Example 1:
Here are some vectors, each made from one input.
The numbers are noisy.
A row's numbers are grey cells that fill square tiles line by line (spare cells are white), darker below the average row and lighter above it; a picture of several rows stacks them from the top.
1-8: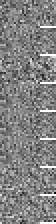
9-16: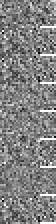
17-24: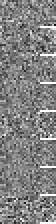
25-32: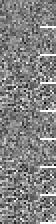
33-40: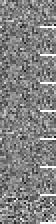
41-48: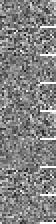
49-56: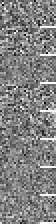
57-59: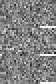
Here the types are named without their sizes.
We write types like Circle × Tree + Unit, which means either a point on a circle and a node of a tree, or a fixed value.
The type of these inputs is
Line.
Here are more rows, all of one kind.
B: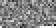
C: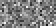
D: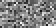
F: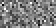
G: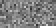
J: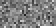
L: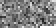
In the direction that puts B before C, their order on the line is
B, G, J, L, F, C, D.
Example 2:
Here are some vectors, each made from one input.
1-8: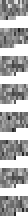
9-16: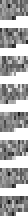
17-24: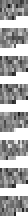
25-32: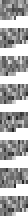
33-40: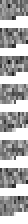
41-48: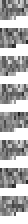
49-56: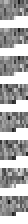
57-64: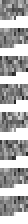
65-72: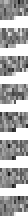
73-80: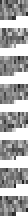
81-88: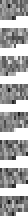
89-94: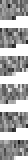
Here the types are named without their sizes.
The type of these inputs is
Circle.
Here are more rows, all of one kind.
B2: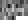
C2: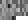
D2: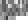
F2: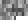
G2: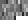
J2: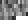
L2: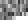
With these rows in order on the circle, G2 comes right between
F2 and J2.
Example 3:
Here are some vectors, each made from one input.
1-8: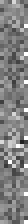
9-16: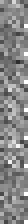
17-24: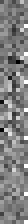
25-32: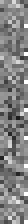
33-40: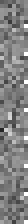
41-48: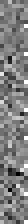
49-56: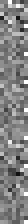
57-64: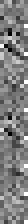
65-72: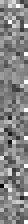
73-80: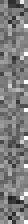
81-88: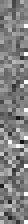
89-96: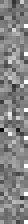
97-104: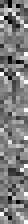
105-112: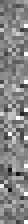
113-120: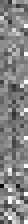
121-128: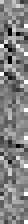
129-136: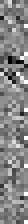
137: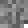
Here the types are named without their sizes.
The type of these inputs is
Circle.
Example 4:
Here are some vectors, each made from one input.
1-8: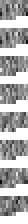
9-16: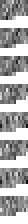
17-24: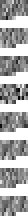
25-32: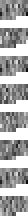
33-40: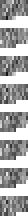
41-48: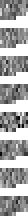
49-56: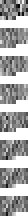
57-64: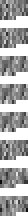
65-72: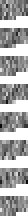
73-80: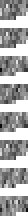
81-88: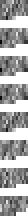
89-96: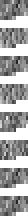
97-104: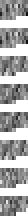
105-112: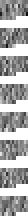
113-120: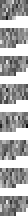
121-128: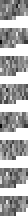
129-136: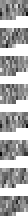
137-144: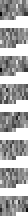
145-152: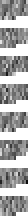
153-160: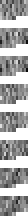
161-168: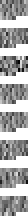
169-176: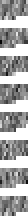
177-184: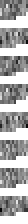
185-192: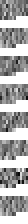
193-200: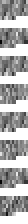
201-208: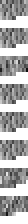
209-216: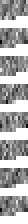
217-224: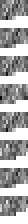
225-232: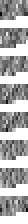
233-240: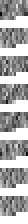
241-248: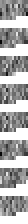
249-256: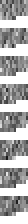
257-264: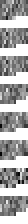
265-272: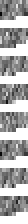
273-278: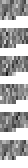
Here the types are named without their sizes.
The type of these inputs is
Circle + Unit.
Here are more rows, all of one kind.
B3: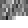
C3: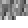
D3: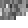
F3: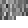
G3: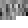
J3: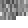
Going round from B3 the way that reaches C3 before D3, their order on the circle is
B3, F3, G3, C3, J3, D3.
